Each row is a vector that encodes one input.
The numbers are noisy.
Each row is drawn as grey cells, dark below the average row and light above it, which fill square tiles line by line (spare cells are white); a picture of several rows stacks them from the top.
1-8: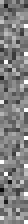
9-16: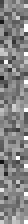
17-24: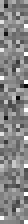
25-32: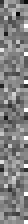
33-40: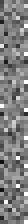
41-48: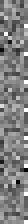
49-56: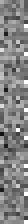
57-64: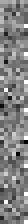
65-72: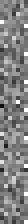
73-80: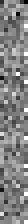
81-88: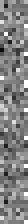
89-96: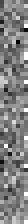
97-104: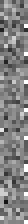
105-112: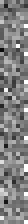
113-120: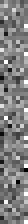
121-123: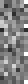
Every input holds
either one of 9 labels, or a point on an 8-point line.
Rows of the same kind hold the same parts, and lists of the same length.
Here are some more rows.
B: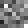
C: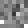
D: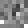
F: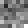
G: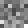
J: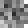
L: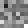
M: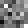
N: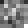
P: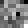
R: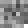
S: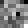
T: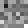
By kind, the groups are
B, M, N, P, S
C, D, F, G, J, L, R, T

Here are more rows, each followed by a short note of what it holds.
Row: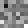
one of 9 labels
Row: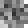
one of 9 labels
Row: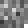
a point on an 8-point line
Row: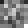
a point on an 8-point line
